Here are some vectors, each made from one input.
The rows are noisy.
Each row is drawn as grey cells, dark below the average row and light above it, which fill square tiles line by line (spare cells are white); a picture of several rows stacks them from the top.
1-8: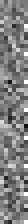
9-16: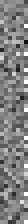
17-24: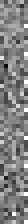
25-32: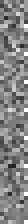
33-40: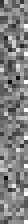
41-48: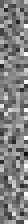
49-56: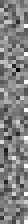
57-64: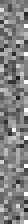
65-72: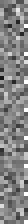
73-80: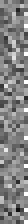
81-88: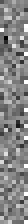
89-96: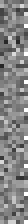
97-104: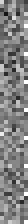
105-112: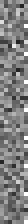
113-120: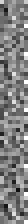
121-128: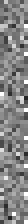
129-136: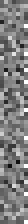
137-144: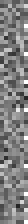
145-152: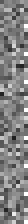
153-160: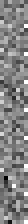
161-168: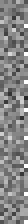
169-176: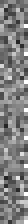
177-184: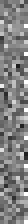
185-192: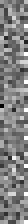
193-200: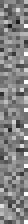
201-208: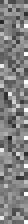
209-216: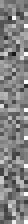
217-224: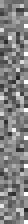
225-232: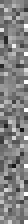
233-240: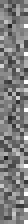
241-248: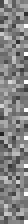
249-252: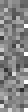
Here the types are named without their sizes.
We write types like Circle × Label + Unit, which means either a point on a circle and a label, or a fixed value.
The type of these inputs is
Bool × Circle + Line.
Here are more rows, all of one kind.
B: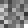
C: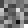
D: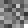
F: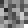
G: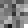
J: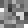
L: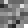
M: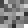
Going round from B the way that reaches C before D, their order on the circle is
B, J, M, F, C, L, G, D.
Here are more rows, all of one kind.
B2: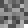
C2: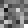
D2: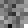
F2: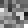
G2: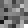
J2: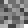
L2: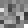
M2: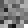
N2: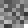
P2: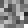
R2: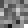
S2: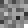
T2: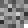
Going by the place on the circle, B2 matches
C2 and G2.
